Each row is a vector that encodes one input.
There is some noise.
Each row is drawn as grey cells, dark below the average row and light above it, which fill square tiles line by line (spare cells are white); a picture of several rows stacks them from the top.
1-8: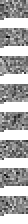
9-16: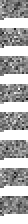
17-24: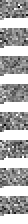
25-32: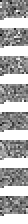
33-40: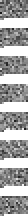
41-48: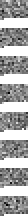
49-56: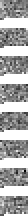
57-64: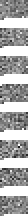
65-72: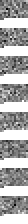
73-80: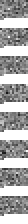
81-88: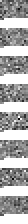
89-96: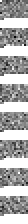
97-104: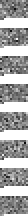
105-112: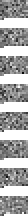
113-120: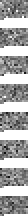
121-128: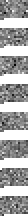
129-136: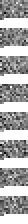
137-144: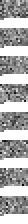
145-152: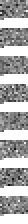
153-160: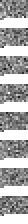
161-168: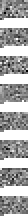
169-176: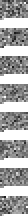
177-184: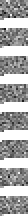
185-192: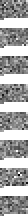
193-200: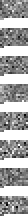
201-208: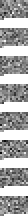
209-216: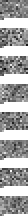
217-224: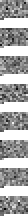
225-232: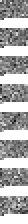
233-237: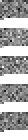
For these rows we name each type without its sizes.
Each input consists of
a label, together with either a point on a circle, or a point on a line and a true/false value.
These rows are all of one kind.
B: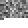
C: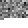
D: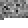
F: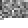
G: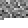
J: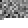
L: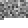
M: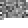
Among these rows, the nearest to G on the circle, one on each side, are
C and L.
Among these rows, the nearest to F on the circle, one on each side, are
J and L.
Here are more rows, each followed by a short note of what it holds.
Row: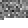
a label, a point on a line and a true/false value
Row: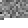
a label, a point on a line and a true/false value
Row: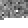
a label, a point on a line and a true/false value
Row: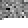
a point on a circle and a label
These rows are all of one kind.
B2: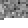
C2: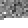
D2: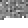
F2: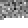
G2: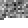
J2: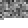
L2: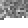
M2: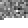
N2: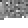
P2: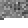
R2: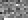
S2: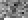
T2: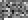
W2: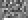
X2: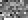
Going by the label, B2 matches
D2, N2, R2 and X2.
